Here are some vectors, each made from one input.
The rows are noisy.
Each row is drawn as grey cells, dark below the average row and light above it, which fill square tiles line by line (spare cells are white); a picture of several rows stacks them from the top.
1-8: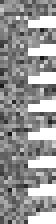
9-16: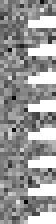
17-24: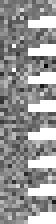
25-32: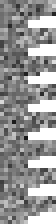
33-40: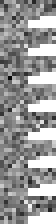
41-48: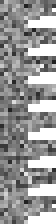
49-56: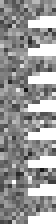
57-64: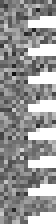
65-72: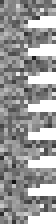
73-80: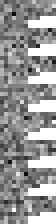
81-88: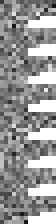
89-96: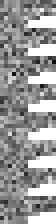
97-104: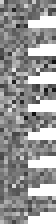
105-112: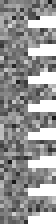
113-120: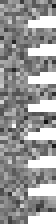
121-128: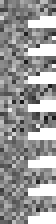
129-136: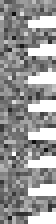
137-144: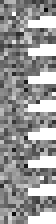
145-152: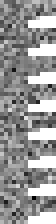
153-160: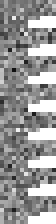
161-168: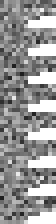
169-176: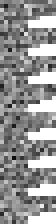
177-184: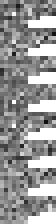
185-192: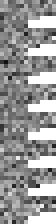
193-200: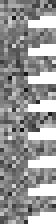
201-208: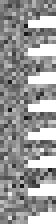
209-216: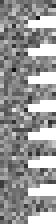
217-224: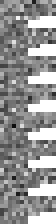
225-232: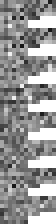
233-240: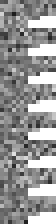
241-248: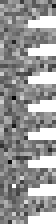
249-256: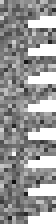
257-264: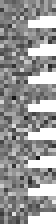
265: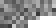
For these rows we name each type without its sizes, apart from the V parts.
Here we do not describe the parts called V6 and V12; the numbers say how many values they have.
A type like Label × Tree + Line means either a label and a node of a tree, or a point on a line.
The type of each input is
Circle × (Line × V12 + V6).
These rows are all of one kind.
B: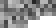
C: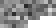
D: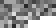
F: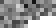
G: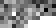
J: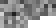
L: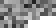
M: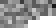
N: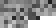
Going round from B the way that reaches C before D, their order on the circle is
B, J, M, C, F, L, D, G, N.
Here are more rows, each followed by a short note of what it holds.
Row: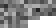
a point on a circle, a point on a line and a value of V12
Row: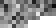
a point on a circle and a value of V6
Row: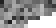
a point on a circle and a value of V6
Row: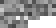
a point on a circle and a value of V6
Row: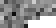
a point on a circle, a point on a line and a value of V12
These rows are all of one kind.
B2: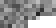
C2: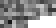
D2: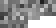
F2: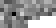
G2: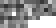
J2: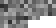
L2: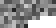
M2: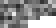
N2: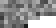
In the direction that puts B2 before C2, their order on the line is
F2, D2, G2, J2, L2, B2, C2, M2, N2.
